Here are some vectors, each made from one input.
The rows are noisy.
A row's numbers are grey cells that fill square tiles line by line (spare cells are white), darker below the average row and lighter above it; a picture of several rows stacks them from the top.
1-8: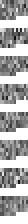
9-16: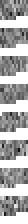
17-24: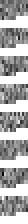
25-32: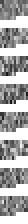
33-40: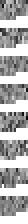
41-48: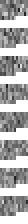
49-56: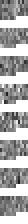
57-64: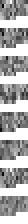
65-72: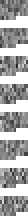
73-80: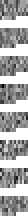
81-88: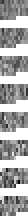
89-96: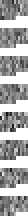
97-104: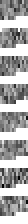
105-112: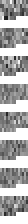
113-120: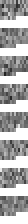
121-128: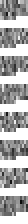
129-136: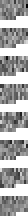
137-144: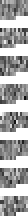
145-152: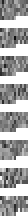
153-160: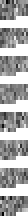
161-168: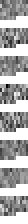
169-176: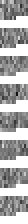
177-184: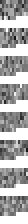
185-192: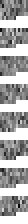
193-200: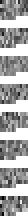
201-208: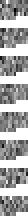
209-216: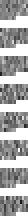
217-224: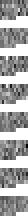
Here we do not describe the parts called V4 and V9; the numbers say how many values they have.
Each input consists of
a value of V4 and a value of V9, together with a list of up to two points on a 7-point line.
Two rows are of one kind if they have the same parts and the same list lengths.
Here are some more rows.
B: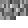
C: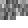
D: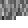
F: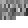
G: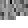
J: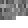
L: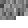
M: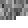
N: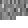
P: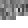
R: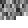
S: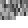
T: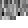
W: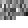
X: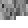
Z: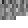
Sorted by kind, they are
B, C, F, J, Z
D, L, M, R, X
G, N, P, S, T, W

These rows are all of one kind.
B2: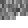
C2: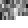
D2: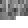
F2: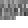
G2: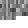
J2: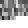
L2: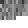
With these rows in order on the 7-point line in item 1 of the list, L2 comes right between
C2 and J2.
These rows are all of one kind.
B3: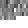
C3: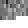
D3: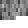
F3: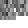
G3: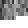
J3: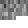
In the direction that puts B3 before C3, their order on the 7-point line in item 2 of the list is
J3, B3, G3, C3, D3, F3.
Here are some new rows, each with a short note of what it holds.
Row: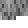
a value of V4 and a value of V9, together with the empty list
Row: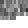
a value of V4 and a value of V9, together with a list of two items
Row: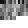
a value of V4 and a value of V9, together with a list of two items
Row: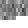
a value of V4 and a value of V9, together with a list of one item
